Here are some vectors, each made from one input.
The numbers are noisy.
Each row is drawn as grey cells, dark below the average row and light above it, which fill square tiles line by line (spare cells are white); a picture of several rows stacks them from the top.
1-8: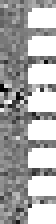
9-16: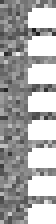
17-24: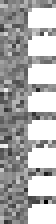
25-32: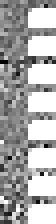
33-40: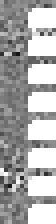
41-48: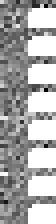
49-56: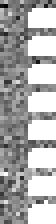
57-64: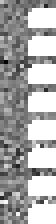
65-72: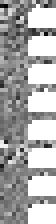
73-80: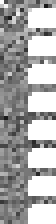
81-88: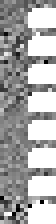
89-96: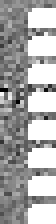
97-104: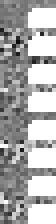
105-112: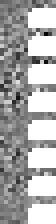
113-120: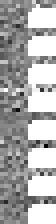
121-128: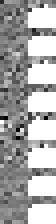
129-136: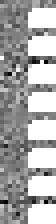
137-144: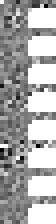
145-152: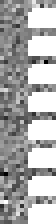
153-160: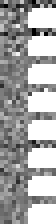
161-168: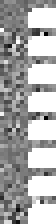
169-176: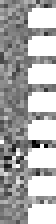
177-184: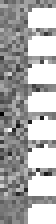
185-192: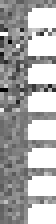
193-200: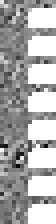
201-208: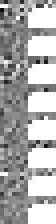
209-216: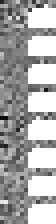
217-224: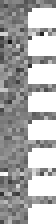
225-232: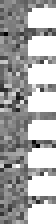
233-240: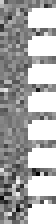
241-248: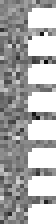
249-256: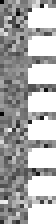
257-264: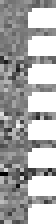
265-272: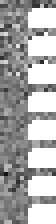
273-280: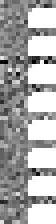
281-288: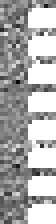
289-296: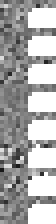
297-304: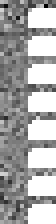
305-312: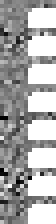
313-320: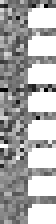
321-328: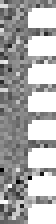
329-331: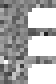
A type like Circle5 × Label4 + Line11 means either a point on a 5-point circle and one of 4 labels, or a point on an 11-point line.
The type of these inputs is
Circle20 + Unit.
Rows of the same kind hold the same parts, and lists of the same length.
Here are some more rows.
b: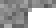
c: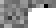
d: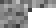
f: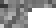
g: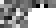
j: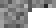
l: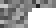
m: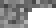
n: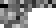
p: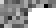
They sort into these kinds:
b, c, f, g, l, m, n, p
d, j

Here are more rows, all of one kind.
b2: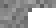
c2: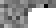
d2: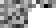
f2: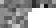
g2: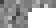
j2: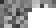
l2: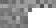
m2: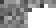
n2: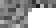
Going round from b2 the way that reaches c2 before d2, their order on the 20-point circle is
b2, l2, f2, g2, n2, c2, j2, m2, d2.
